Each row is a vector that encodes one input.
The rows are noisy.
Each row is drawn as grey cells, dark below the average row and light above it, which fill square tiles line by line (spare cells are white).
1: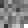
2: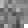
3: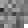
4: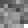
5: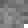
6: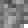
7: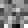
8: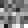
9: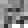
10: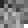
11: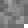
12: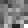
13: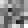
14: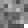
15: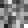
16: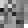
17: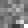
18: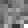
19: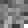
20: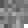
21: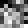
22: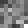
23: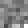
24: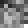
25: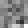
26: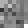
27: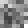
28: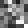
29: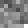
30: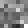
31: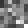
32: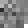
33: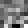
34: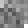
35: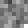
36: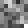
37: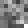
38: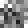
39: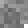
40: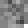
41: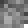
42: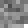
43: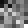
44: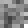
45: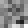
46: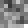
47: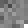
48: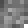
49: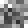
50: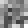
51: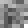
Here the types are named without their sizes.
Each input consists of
a point on a line and a node of a tree.
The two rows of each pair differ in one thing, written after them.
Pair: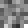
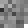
the place on the line
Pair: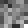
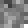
the node of the tree
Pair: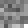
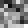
the place on the line
